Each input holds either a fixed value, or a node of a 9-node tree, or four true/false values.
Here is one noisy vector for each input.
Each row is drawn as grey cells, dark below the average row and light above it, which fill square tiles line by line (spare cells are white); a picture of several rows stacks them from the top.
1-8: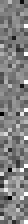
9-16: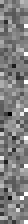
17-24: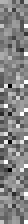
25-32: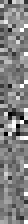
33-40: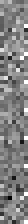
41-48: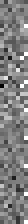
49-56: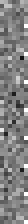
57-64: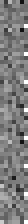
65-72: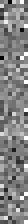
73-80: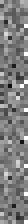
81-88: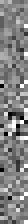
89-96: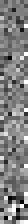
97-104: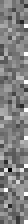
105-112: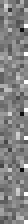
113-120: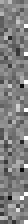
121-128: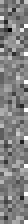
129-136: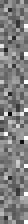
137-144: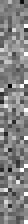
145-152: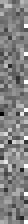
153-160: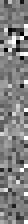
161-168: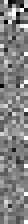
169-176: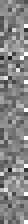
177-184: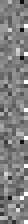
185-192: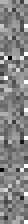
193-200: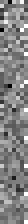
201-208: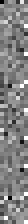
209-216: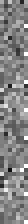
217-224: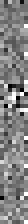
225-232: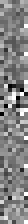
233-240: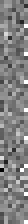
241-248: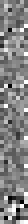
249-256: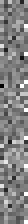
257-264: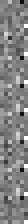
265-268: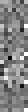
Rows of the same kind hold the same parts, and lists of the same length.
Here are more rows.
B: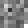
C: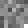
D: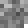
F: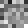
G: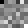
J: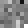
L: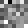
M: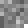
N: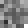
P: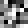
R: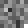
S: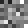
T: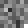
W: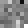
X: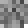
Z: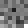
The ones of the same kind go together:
B, C, D, J, M, N, R, T, W, X, Z
F, G, L, S
P

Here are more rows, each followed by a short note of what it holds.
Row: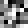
a fixed value
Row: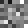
a node of a 9-node tree
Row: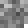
four true/false values
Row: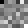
a node of a 9-node tree
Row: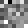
a node of a 9-node tree
